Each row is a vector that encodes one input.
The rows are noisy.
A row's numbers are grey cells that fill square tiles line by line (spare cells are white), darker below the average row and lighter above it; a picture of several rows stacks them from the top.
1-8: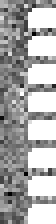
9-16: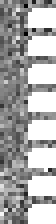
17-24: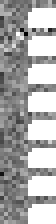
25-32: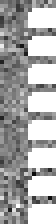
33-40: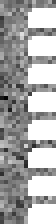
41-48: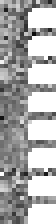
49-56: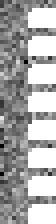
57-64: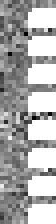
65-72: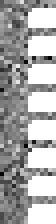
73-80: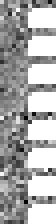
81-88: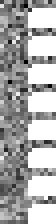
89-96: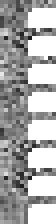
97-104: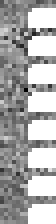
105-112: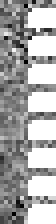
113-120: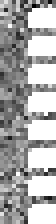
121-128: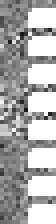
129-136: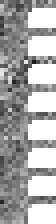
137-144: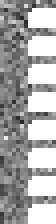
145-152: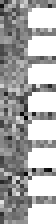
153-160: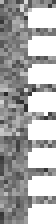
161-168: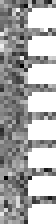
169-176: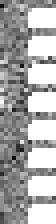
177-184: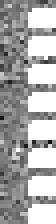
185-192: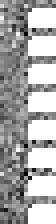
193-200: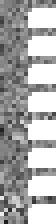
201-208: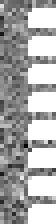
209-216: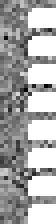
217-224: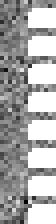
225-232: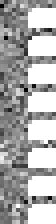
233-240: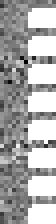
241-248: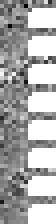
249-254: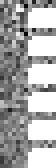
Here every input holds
either a point on a 16-point circle, or a list of up to two points on a 9-point line.
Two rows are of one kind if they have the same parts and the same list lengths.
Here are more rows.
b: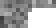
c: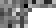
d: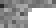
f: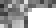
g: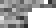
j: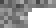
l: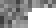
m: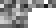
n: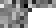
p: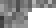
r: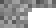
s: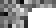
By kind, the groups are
b, l, p
c, g, m, n
d, f, j, r
s

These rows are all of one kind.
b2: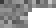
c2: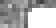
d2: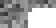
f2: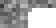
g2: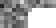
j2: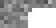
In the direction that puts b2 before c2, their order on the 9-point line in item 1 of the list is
b2, j2, d2, f2, g2, c2.
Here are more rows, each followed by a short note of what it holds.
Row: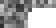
a list of one item
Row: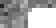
a list of two items
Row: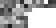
a point on a 16-point circle
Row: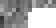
a list of one item
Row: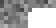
a list of two items
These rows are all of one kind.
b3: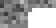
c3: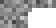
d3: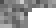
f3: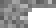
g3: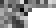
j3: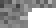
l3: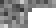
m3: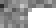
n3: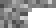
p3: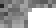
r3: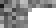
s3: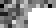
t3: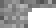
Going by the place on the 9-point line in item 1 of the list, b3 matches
m3 and s3.
